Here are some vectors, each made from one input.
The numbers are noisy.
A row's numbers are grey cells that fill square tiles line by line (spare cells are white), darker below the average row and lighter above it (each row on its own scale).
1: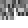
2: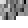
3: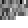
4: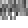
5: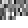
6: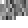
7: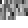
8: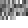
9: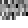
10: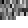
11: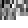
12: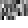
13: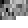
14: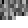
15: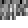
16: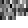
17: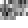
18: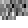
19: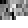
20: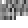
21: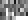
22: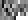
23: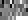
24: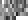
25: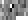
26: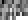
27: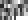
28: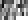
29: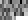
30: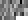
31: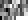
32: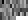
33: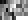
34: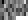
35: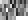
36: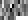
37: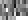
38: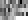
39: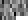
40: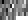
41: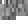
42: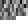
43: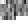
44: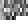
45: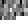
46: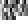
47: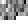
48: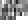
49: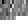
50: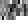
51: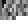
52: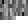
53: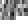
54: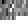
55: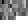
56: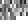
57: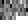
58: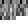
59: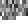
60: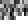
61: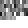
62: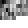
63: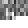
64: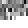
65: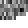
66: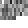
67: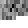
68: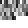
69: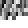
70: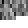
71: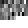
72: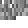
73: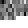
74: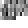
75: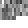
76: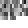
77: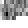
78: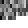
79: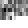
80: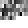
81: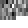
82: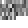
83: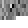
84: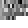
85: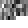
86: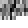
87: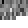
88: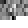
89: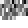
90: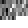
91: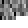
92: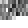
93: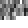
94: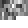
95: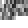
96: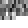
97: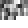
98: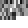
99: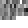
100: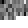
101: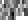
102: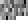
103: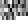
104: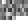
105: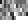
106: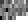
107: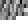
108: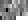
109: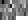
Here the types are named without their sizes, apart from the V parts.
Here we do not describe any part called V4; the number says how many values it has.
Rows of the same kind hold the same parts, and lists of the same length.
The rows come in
2 kinds.
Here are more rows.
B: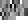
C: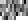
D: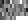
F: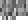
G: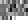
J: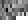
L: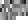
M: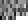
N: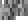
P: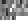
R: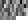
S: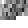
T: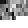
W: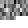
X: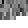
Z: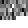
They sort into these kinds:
B, C, F, G, L, N, S, W
D, J, M, P, R, T, X, Z

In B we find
a label, a true/false value and a value of V4.
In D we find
a label.
